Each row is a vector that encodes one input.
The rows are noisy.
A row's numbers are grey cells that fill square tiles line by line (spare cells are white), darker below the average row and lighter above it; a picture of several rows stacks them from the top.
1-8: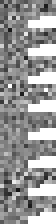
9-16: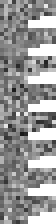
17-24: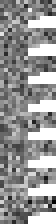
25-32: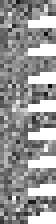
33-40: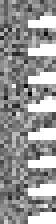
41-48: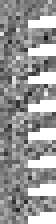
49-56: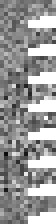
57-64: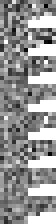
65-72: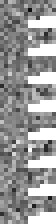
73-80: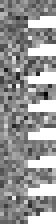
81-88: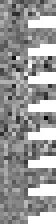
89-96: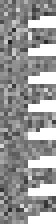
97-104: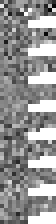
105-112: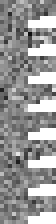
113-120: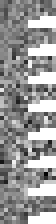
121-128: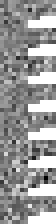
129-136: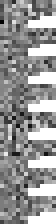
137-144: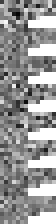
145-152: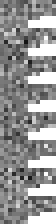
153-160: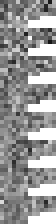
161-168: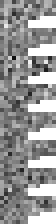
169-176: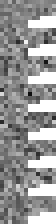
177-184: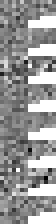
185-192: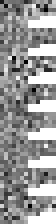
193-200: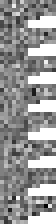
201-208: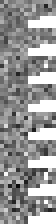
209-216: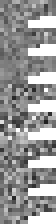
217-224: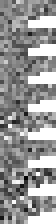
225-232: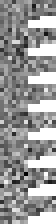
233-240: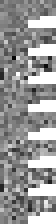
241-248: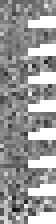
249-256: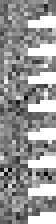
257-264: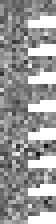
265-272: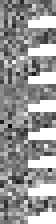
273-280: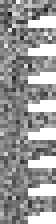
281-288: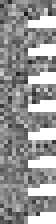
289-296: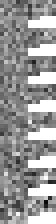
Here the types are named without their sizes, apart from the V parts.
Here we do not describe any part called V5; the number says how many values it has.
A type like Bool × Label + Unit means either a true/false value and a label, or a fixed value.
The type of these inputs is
Label × (Tree + V5).
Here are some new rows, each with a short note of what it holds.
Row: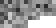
a label and a value of V5
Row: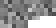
a label and a value of V5
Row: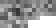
a label and a value of V5
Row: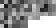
a label and a value of V5
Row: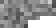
a label and a node of a tree
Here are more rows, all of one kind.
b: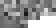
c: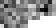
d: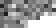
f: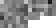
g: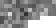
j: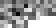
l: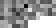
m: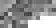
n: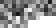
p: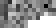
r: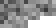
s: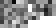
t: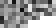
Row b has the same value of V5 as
f and m.
